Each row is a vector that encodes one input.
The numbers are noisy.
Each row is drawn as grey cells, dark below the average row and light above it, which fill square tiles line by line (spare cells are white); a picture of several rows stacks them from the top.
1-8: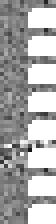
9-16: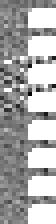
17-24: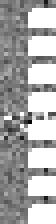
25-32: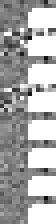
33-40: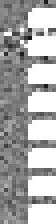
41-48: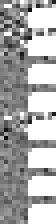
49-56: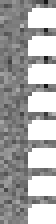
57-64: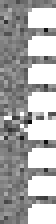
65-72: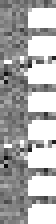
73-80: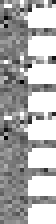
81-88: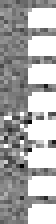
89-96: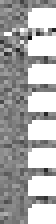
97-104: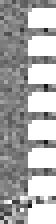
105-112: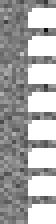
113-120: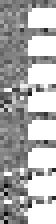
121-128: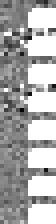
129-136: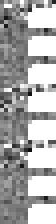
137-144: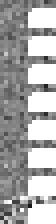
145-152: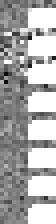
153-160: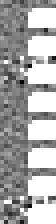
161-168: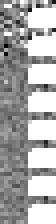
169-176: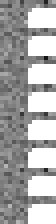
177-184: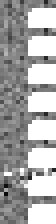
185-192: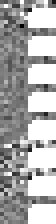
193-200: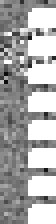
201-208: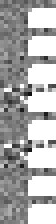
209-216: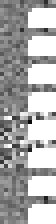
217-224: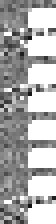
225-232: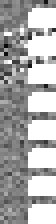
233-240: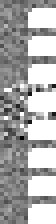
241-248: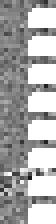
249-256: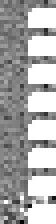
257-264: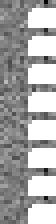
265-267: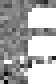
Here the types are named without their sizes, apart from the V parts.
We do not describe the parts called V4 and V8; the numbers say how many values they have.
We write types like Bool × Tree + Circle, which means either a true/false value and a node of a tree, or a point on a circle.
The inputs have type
Bool × (Tree + V4) × V8 + Line.
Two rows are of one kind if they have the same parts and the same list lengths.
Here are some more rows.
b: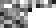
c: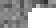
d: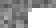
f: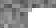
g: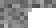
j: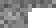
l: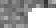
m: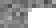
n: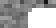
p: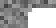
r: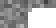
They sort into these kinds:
b
c, d, j, l, r
f, g, m, n, p

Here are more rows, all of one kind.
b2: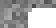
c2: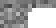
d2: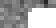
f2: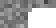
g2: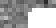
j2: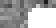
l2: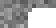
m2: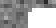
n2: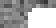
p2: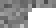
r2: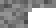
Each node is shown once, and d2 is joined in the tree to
m2 and r2.
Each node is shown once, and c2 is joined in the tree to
j2 and p2.
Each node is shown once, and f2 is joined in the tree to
l2, p2 and r2.
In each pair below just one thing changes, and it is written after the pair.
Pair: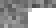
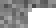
the value of V4
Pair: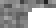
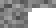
the true/false value
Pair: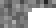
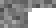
the true/false value
